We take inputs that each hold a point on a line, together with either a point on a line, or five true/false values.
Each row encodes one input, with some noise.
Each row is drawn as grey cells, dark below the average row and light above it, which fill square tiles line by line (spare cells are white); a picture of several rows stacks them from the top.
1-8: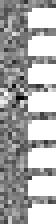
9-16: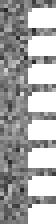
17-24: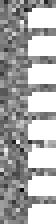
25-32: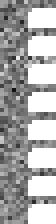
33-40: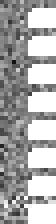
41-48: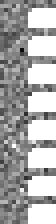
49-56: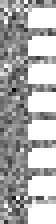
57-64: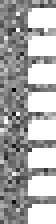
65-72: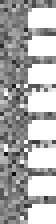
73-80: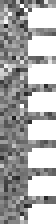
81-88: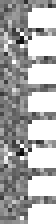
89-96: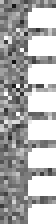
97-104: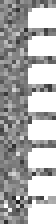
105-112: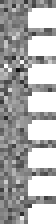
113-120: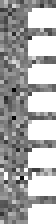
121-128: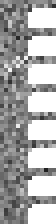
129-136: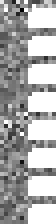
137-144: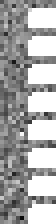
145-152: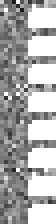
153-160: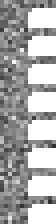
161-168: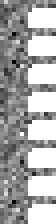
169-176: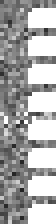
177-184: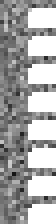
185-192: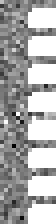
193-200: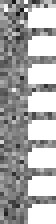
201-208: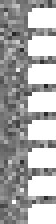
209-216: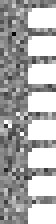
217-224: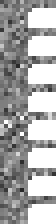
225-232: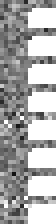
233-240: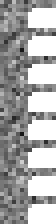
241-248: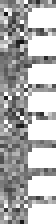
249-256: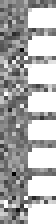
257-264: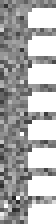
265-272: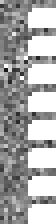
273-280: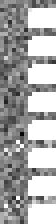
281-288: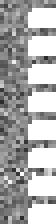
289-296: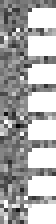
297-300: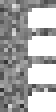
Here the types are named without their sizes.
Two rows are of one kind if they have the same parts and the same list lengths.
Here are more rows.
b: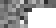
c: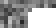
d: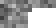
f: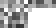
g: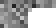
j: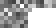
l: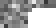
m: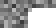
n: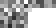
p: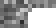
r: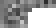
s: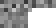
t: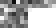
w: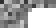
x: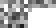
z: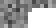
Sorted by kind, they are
b, c, d, g, l, m, p, r, s, w, z
f, j, n, t, x

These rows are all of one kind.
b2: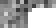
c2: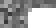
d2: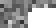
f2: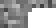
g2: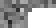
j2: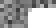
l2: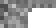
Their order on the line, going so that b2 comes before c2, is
g2, b2, j2, c2, f2, l2, d2.
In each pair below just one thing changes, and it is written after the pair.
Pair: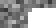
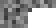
the place on the line
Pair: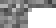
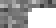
the place on the line
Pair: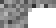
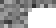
one of the five true/false values
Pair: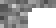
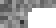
one of the five true/false values
